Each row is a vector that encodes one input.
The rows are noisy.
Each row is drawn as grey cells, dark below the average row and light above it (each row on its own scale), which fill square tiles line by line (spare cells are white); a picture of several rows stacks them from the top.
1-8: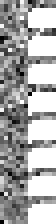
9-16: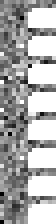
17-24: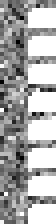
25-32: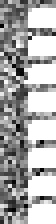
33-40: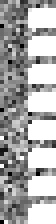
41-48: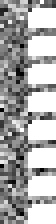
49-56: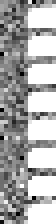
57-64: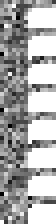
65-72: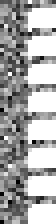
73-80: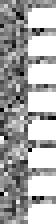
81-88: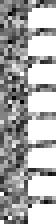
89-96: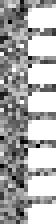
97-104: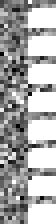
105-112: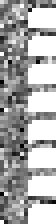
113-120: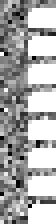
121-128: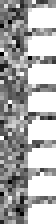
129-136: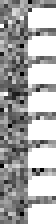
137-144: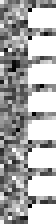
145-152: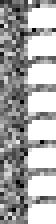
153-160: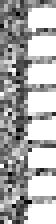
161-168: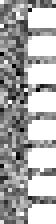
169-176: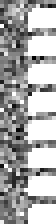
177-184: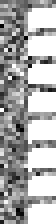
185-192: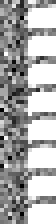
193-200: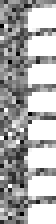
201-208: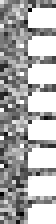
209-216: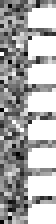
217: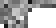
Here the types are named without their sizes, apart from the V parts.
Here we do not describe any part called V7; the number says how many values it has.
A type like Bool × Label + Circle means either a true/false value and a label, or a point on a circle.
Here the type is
Bool × Label + V7.
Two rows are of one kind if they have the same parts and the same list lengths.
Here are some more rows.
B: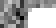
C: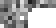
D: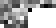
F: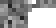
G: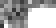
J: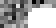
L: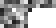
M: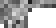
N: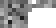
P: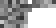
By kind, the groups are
B, F, G, J, N, P
C, D, L, M

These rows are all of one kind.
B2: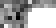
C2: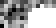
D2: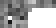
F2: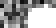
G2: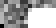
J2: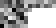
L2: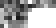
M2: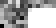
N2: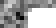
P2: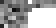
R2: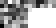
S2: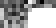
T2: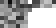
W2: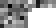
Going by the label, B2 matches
F2, L2 and S2.
